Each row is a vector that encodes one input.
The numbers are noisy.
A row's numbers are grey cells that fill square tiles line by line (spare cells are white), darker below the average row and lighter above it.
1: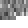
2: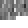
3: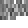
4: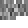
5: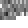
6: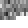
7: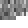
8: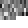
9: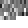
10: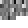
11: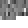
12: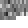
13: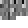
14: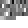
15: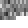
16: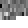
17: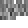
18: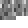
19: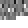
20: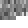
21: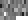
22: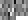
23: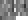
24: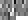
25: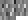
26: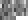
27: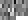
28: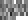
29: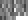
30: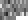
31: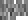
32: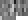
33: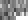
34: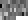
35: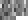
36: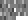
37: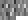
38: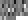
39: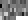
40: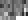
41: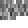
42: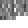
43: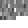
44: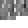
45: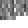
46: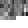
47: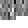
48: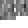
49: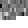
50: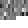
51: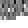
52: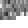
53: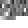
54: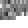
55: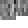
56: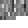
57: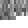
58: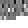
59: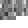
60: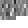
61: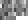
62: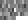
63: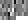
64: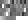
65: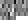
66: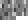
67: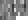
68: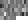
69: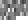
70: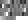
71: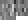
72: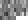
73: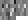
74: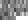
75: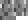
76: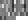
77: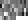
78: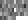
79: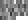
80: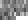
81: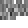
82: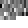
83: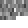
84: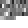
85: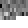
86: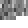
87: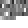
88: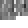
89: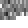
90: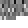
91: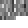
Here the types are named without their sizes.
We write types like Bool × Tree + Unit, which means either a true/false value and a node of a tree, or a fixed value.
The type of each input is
Bool × (Label + Line).
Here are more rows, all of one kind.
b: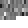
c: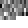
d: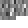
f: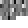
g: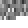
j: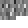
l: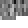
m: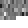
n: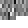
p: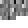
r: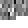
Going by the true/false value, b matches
c and m.
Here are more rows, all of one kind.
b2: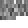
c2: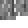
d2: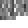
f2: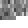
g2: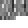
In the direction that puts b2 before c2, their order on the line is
b2, f2, d2, c2, g2.
